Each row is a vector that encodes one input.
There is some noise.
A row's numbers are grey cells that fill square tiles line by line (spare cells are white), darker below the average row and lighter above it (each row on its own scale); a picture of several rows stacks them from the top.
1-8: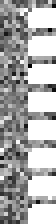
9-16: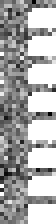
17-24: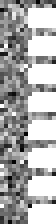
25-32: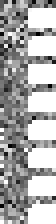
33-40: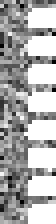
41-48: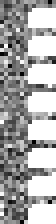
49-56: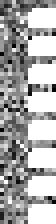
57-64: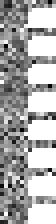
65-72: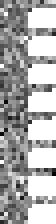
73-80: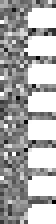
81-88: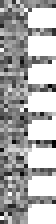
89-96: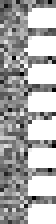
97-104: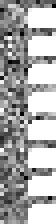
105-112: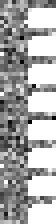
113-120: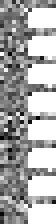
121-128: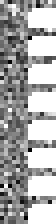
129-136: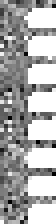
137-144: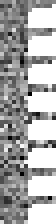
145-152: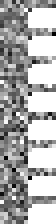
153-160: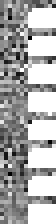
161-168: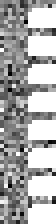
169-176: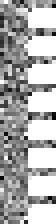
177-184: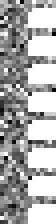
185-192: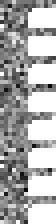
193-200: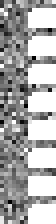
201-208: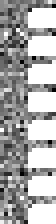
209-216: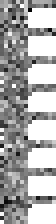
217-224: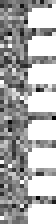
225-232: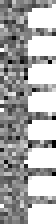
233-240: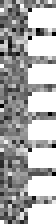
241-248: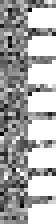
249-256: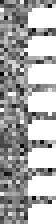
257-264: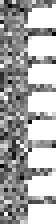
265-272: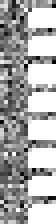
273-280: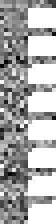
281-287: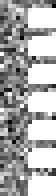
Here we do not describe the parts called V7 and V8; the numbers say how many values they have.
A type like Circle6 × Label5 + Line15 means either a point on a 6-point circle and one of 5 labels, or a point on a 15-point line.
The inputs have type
(Circle11 + Label12) × V7 × V8.
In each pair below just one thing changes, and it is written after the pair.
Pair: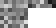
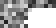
the value of V7
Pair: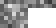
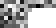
the place on the 11-point circle
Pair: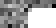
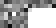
the value of V8
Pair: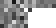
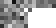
the value of V7
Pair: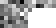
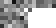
the value of V8
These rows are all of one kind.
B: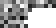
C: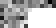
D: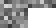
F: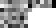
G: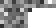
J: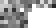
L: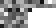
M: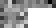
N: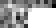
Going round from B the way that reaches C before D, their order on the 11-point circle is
B, C, M, D, N, F, J, G, L.
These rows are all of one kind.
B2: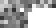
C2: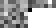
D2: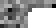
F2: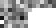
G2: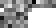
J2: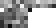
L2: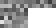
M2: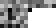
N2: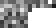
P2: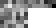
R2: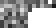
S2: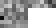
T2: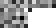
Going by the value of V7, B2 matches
F2, L2 and S2.
